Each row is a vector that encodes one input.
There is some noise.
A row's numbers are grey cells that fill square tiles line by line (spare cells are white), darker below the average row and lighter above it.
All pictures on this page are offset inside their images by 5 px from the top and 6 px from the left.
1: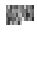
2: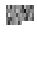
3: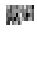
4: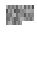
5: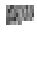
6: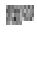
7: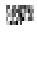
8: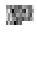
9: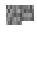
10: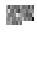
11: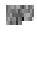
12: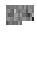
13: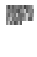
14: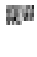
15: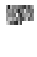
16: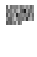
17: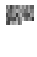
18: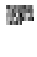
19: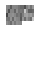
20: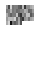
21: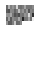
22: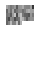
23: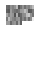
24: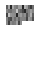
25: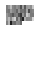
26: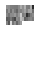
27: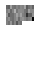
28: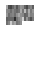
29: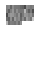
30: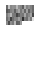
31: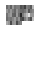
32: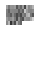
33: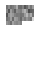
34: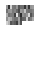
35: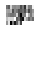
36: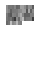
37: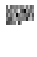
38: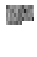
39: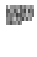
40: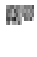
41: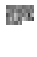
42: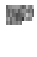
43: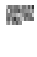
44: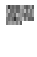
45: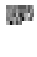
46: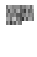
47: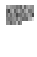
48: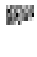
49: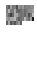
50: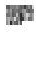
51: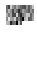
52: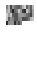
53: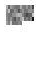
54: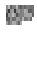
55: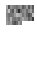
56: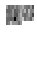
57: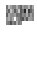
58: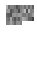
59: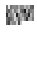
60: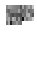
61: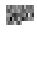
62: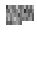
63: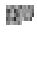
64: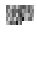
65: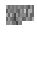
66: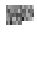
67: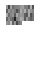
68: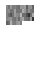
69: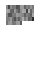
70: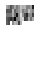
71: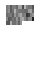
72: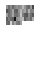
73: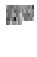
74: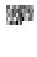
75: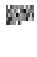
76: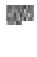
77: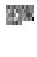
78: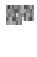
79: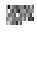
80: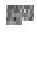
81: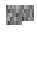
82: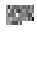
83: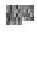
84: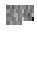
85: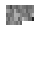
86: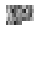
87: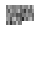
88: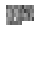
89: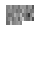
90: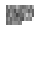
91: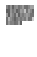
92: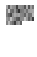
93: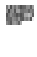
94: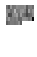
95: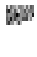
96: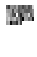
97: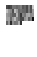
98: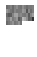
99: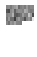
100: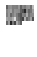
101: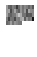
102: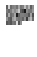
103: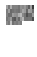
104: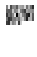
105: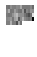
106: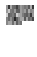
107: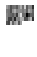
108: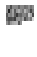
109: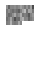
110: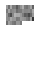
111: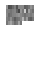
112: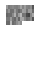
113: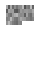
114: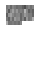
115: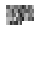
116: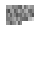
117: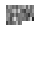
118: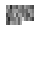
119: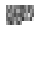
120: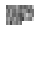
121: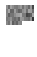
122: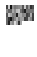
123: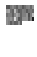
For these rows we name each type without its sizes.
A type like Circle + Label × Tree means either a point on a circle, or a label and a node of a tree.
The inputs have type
List(Circle).
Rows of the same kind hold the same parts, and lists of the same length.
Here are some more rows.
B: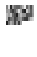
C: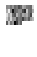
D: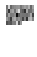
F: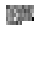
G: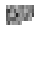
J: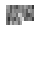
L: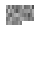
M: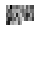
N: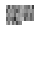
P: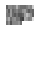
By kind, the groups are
B, C
D, L
F, J, M, N
G, P

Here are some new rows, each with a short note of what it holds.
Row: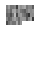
a list of one item
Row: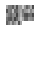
a list of one item
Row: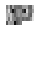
the empty list
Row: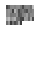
a list of two items
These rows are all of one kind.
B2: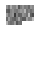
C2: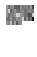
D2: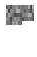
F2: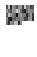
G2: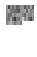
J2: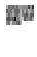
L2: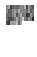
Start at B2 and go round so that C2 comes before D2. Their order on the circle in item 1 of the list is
B2, J2, G2, C2, L2, F2, D2.
